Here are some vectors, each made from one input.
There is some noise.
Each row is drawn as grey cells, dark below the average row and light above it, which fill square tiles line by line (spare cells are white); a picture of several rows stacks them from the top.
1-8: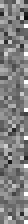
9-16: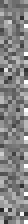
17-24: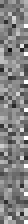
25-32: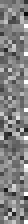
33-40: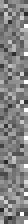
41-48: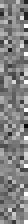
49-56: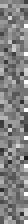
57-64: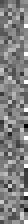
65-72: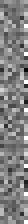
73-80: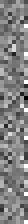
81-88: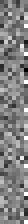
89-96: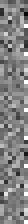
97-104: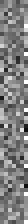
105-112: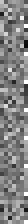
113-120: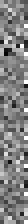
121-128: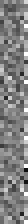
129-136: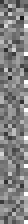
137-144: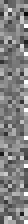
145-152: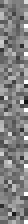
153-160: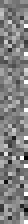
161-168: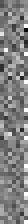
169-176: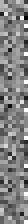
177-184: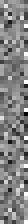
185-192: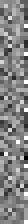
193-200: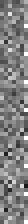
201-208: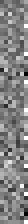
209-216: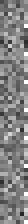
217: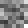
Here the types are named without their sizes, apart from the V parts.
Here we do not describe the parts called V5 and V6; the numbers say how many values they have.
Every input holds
either a point on a line and a true/false value, or a value of V5 and a value of V6.
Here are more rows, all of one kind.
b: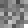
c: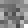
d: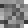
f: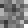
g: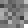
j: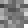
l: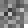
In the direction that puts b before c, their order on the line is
b, g, j, d, c, l, f.
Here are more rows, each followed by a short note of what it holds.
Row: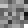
a value of V5 and a value of V6
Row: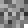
a value of V5 and a value of V6
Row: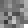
a point on a line and a true/false value
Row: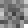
a point on a line and a true/false value
